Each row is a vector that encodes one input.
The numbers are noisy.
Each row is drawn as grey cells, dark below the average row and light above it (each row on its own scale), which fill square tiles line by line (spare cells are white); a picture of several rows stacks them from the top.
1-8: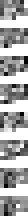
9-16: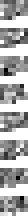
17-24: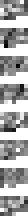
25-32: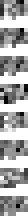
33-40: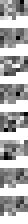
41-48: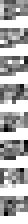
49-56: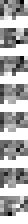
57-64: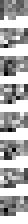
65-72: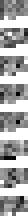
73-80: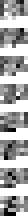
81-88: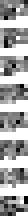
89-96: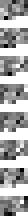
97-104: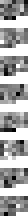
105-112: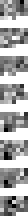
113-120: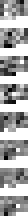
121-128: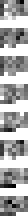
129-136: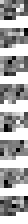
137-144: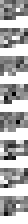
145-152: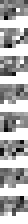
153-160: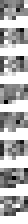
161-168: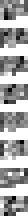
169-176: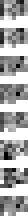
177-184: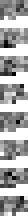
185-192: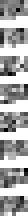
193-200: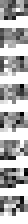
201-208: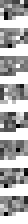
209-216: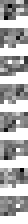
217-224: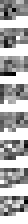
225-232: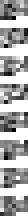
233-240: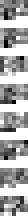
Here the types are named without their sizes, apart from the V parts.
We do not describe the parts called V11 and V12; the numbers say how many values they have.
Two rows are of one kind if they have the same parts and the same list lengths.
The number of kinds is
2.
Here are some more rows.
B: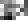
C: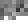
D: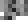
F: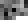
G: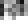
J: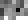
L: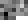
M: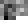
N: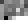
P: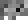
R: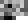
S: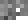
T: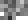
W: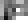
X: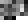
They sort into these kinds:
B, D, F, L, M, N, R, S, T, W, X
C, G, J, P

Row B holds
a value of V11 and a value of V12.
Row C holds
a node of a tree and a true/false value.
